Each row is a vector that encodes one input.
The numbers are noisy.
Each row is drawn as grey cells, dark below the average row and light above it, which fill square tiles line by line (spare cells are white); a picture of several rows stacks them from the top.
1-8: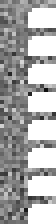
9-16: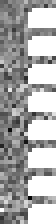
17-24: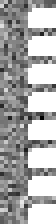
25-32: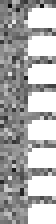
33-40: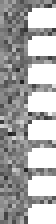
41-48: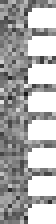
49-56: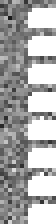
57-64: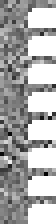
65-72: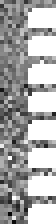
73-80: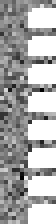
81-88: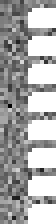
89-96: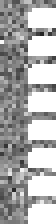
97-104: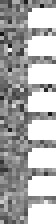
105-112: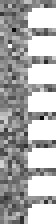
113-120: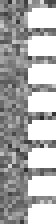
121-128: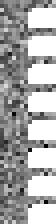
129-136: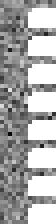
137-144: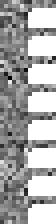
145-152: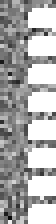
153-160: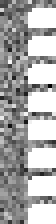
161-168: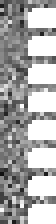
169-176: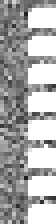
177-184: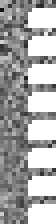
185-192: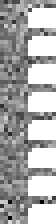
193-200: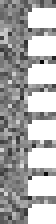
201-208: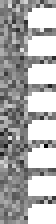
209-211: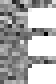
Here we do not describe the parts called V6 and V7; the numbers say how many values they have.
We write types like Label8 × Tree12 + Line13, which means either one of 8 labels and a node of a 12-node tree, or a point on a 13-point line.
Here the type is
(Bool × V6 + Line5) × (Line8 + V7).
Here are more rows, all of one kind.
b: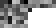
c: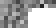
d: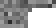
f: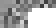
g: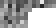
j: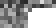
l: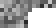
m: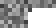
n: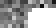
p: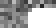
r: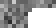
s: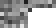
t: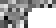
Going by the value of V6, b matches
l, p, r and s.
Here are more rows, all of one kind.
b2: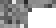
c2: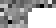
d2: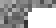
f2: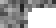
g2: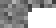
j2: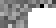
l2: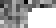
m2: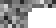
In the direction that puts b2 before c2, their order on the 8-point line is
j2, g2, f2, d2, m2, b2, c2, l2.
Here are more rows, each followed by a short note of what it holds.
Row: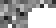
a point on an 8-point line, a true/false value and a value of V6
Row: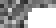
a true/false value, a value of V6 and a value of V7
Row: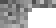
a point on a 5-point line and a point on an 8-point line
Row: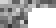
a true/false value, a value of V6 and a value of V7
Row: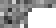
a point on an 8-point line, a true/false value and a value of V6
